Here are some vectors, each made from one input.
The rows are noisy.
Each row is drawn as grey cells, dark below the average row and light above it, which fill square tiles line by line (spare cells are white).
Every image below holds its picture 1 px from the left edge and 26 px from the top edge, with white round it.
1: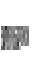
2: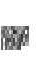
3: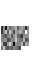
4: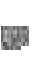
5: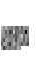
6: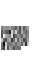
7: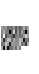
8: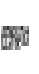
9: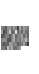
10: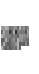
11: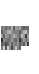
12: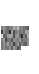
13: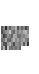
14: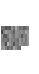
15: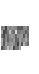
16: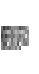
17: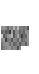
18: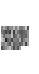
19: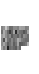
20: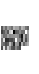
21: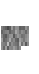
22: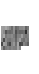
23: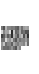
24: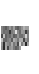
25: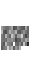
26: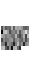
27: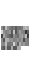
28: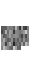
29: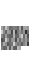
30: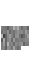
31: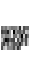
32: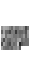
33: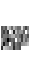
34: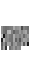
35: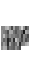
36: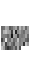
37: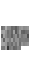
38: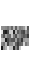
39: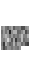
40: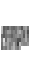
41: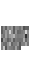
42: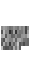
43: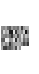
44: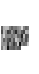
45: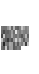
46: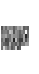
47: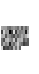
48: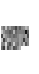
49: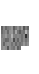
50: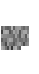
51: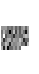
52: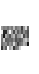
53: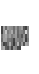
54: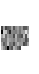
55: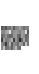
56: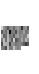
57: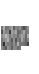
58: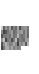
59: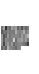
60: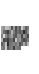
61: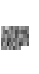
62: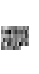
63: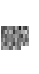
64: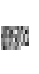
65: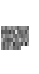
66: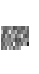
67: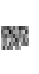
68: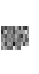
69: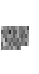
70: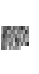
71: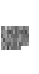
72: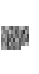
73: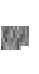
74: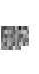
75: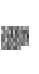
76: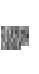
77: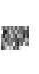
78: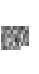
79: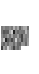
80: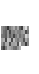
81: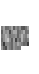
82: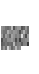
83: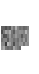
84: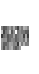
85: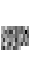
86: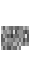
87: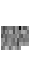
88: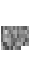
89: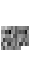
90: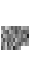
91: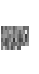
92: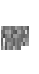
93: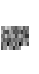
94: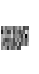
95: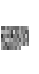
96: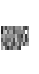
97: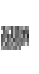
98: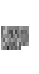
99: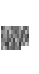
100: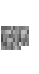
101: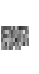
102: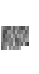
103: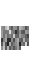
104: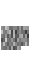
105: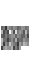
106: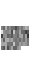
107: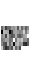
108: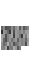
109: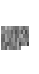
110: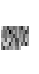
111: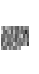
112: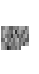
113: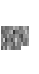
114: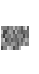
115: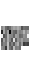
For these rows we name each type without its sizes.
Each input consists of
a point on a line, together with either a point on a line, or a node of a tree.
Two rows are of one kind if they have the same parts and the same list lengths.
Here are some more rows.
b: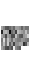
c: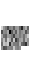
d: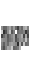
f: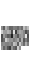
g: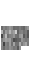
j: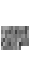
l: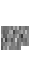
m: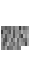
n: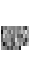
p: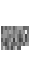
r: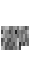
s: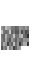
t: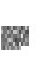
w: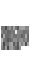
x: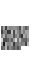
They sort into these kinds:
b, c, d, g, l, m, n, p, t, w, x
f, j, r, s

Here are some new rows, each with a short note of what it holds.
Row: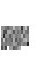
a point on a line and a node of a tree
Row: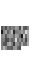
a point on a line and a node of a tree
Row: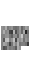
a point on each of two lines
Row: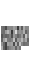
a point on a line and a node of a tree
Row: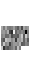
a point on each of two lines
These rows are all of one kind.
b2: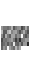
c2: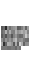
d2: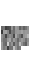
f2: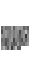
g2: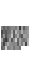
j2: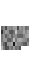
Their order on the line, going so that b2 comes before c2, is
b2, j2, f2, d2, c2, g2.
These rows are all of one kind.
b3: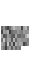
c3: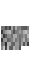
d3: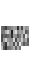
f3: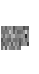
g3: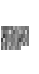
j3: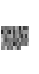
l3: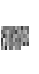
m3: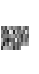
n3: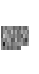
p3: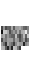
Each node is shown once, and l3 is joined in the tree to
g3.
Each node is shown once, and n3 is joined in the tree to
f3.
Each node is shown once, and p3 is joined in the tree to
f3.
